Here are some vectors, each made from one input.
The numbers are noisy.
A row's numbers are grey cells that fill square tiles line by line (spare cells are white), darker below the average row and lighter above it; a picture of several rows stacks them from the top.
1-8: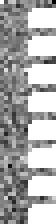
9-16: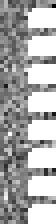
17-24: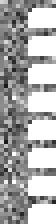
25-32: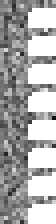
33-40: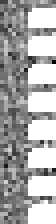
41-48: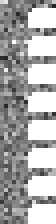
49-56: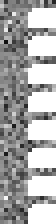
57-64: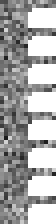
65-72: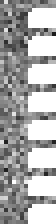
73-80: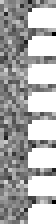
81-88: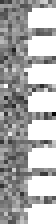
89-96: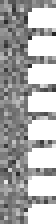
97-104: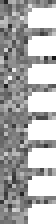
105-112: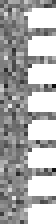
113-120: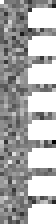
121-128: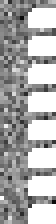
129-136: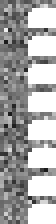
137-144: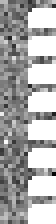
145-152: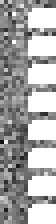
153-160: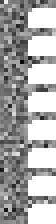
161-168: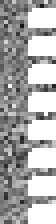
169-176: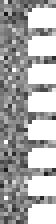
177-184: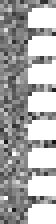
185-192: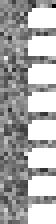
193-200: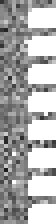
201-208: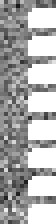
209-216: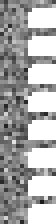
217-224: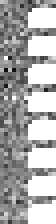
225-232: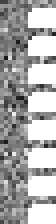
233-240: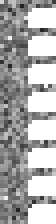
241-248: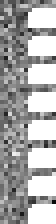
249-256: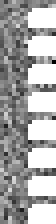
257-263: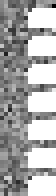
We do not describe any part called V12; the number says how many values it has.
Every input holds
a value of V12, together with either a point on a 3-point line and a point on a 5-point line, or a point on a 7-point line.
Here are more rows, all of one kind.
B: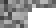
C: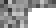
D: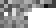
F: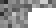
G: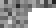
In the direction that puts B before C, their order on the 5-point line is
B, F, C, G, D.
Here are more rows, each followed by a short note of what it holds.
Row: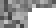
a point on a 3-point line, a point on a 5-point line and a value of V12
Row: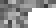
a point on a 3-point line, a point on a 5-point line and a value of V12
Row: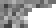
a point on a 3-point line, a point on a 5-point line and a value of V12
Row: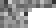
a point on a 3-point line, a point on a 5-point line and a value of V12
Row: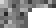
a point on a 7-point line and a value of V12
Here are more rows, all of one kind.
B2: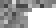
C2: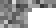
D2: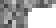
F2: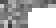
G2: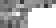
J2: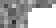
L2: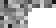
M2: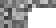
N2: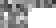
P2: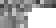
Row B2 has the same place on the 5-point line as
D2, M2 and P2.
